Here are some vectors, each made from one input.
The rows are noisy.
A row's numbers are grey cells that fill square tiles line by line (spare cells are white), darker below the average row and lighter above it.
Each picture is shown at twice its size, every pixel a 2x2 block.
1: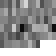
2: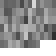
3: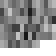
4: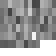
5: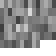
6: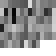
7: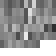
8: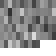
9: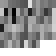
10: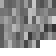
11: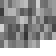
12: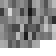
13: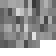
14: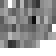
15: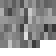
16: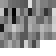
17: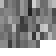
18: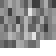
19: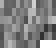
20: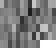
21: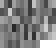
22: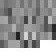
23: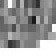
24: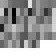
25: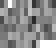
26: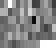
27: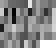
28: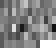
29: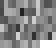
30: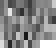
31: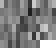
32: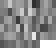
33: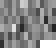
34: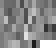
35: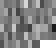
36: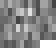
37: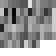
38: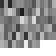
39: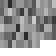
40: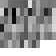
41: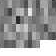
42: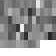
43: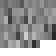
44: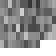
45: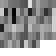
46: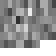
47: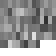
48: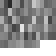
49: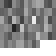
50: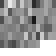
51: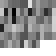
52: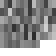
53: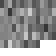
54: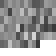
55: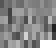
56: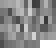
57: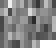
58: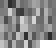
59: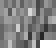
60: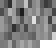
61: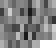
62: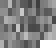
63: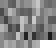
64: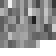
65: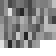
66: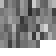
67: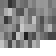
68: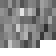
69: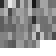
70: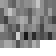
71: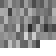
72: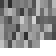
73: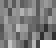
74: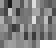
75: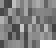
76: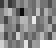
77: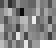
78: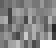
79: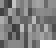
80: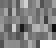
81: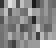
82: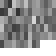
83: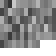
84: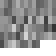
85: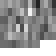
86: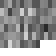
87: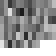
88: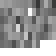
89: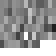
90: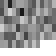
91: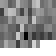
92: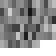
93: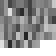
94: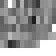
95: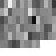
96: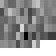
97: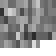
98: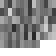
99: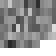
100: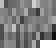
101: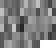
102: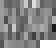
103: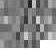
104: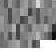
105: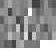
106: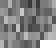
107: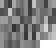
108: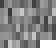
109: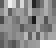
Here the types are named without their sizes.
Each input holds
a list of points on a line.
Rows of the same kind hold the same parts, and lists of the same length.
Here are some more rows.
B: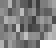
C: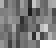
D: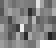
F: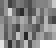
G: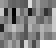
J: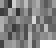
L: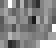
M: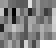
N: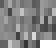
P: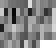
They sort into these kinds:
B, C, F, L
D, N
G, M, P
J

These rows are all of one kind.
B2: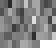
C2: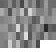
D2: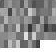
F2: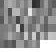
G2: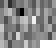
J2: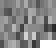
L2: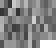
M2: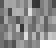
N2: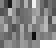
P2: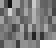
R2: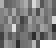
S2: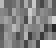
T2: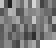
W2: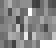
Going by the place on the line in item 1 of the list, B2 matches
L2, N2, P2 and T2.
